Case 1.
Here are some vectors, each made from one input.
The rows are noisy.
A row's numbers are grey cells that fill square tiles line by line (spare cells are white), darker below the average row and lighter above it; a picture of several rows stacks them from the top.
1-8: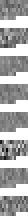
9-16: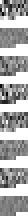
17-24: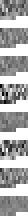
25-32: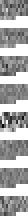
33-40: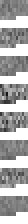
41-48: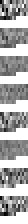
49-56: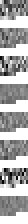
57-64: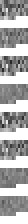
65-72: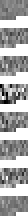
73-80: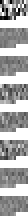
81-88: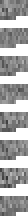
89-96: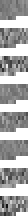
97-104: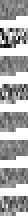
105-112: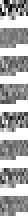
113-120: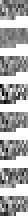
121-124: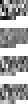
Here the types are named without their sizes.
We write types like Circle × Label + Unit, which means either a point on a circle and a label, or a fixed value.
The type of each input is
Bool × Tree.
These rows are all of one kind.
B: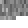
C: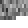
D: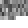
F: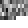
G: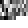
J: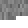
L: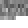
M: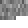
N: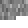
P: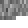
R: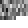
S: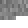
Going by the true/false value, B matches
F, G and J.
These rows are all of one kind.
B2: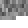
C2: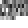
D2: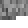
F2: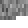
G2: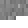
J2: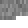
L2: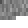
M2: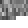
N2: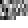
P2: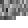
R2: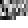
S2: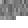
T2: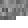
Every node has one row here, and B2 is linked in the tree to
N2.
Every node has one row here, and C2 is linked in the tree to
P2.
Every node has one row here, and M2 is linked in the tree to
L2.
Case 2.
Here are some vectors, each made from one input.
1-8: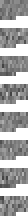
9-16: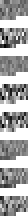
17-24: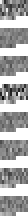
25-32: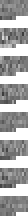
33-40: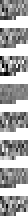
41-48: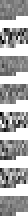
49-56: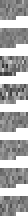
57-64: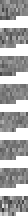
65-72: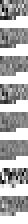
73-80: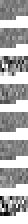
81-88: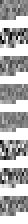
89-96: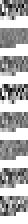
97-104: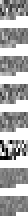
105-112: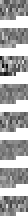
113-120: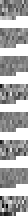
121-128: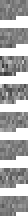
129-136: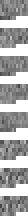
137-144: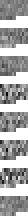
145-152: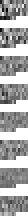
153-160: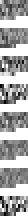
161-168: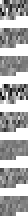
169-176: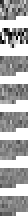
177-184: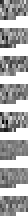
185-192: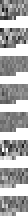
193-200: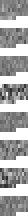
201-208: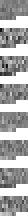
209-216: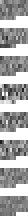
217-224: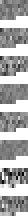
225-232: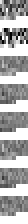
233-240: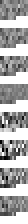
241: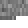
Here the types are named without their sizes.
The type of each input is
Line + Tree.
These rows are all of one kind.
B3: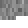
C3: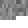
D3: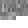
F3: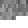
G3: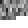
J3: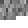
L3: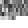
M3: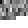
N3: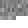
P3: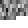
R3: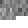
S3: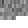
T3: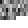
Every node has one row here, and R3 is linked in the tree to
M3.
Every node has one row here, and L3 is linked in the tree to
B3, C3 and P3.
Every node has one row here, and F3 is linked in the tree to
C3 and J3.
